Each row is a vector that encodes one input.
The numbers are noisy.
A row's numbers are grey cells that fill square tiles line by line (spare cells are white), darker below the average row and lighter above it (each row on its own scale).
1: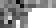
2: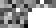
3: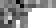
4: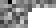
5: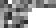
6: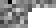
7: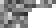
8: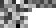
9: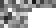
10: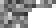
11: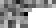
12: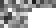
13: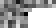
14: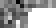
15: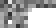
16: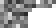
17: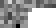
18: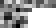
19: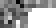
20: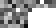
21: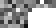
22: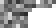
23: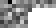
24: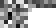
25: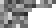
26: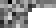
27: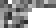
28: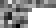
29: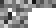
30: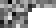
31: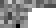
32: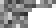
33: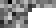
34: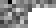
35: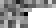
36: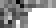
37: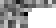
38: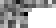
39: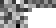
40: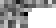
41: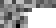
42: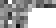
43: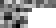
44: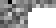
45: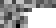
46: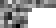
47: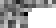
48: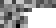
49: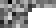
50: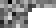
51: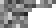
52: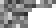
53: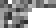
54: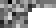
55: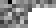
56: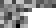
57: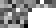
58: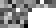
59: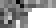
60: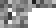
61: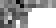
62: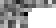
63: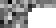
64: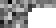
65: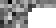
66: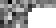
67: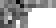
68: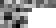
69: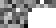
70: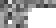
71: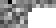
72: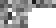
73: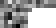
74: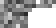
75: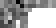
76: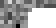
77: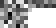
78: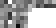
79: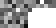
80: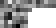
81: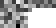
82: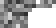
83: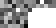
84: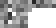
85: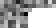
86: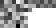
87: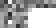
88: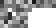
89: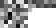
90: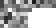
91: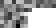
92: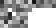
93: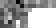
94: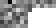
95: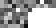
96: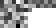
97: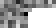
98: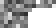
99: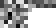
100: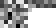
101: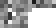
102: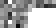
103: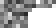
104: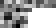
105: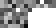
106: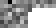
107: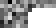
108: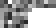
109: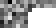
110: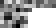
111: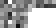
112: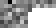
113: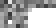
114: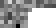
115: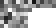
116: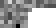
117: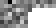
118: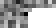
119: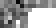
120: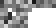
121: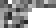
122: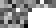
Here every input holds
either a point on a 3-point line and a point on a 4-point line, or a point on a 6-point line.
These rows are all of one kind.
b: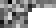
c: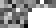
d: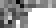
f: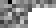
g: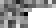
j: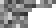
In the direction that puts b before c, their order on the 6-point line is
j, g, d, b, f, c.
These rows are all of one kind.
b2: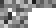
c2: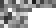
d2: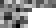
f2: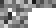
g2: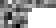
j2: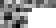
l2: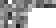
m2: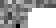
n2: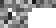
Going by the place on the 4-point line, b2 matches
c2, f2 and n2.
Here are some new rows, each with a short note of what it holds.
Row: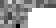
a point on a 3-point line and a point on a 4-point line
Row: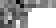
a point on a 6-point line
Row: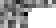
a point on a 6-point line
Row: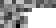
a point on a 3-point line and a point on a 4-point line
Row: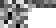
a point on a 3-point line and a point on a 4-point line
